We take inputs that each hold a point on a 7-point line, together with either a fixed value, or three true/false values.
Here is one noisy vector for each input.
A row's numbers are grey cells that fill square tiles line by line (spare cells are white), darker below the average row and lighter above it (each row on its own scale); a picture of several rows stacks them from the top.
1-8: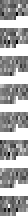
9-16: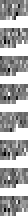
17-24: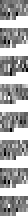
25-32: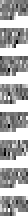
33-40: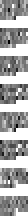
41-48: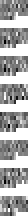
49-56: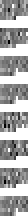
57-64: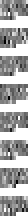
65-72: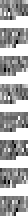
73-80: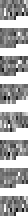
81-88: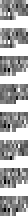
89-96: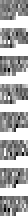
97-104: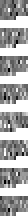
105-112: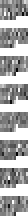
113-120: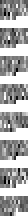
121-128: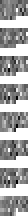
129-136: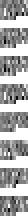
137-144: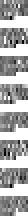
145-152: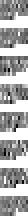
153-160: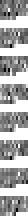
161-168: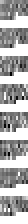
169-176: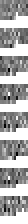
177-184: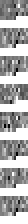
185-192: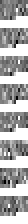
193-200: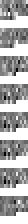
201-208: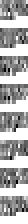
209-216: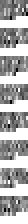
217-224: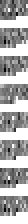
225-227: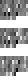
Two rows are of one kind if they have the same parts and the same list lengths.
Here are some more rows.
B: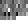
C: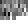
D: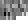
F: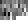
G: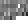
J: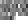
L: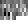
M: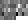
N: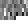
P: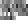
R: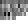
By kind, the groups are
B, C, D, F, G, J, L, M, R
N, P

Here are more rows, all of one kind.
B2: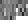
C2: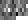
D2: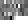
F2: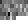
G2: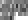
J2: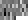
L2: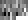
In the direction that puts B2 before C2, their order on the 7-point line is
G2, D2, B2, C2, F2, L2, J2.
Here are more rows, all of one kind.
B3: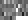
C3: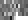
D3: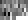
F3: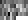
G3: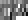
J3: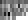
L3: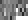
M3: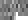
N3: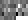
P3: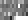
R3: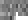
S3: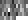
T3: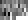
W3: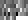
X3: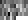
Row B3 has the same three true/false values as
C3, D3, M3 and T3.
